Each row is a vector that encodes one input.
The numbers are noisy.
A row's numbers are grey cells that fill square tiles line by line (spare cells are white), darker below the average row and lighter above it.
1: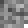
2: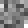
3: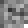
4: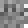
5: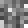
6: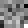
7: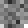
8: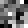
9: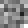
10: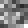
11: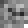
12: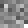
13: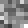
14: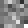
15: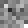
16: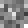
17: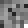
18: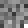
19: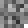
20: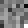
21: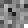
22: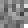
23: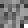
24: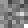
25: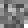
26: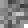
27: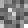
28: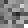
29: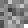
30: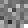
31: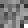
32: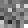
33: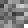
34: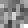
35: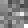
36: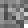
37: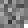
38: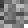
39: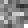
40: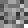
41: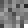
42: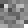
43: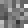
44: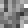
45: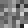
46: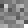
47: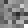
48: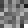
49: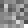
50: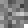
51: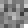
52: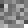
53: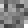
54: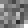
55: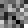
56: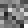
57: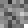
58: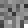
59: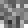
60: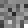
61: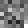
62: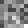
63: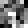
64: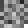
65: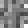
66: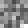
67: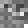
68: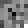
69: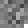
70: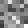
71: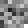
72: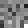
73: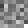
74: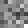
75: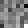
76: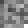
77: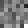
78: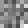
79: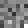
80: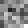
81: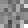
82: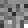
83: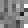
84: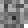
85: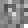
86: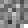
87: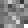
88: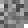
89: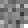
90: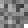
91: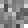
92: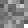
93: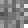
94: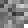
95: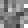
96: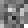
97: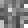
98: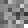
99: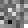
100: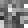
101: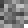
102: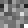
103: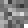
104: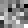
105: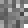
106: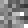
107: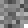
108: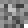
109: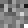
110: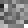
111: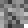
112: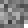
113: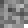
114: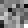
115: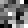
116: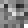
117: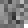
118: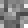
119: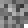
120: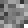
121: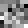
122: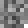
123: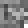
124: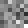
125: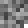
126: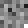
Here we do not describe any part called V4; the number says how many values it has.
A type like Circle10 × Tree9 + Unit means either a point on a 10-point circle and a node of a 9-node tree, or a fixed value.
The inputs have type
List2(Bool × V4).
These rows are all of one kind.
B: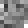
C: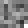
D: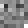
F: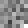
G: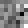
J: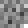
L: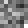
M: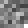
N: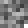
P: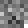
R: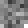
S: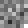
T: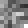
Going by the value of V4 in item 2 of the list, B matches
G, P and S.
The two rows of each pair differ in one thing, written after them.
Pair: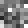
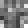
the value of V4 in item 2 of the list
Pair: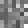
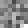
the value of V4 in item 1 of the list
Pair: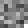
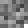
the true/false value in item 2 of the list
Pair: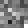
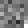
the value of V4 in item 2 of the list
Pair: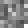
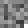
the true/false value in item 1 of the list
